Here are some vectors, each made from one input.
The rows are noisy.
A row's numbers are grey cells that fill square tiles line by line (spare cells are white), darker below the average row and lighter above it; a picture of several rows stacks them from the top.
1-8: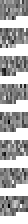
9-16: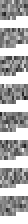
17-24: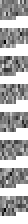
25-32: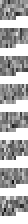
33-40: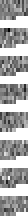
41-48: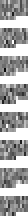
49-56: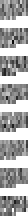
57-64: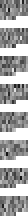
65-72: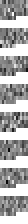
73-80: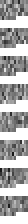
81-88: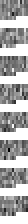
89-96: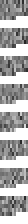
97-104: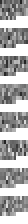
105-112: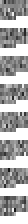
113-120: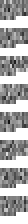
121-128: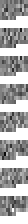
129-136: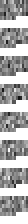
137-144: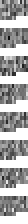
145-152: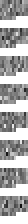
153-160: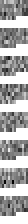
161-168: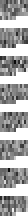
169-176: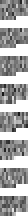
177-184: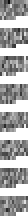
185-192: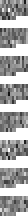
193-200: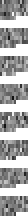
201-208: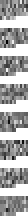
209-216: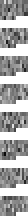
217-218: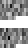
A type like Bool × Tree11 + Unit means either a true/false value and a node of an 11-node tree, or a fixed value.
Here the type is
(Bool × Bool × Bool × Bool + Unit) × Line6.
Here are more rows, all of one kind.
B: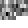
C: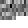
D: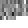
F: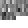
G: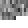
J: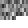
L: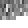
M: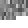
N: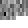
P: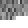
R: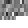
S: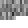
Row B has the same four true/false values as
P and S.
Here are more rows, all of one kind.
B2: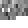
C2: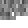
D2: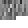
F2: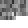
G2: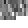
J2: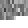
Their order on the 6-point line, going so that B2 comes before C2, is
B2, C2, G2, D2, J2, F2.
